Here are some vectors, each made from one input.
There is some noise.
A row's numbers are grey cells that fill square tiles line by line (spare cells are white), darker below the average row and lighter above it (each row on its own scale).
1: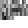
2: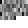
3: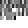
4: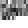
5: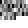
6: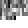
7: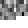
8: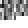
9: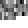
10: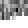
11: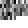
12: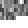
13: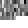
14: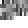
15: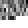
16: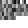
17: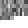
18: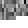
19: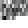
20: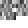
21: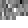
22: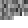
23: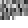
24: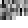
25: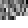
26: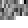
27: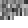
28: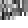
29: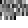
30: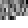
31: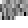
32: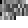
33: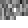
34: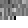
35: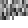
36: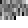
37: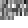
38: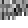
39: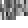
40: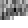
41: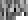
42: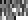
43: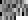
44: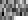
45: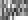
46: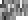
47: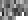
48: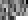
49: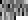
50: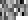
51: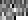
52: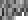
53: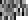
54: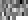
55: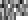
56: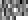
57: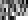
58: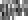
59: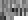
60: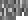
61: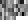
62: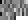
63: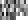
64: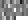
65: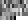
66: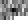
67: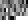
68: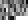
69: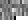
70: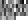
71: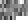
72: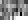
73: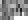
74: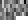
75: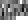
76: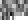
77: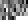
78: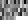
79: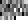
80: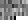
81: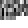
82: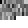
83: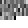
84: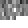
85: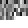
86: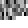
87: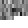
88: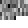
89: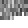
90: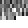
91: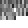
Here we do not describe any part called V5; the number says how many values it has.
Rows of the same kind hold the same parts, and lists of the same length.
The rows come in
3 kinds.
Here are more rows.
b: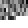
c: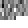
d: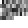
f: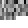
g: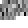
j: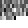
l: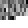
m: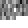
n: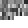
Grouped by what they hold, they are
b, l
c, j, m
d, f, g, n

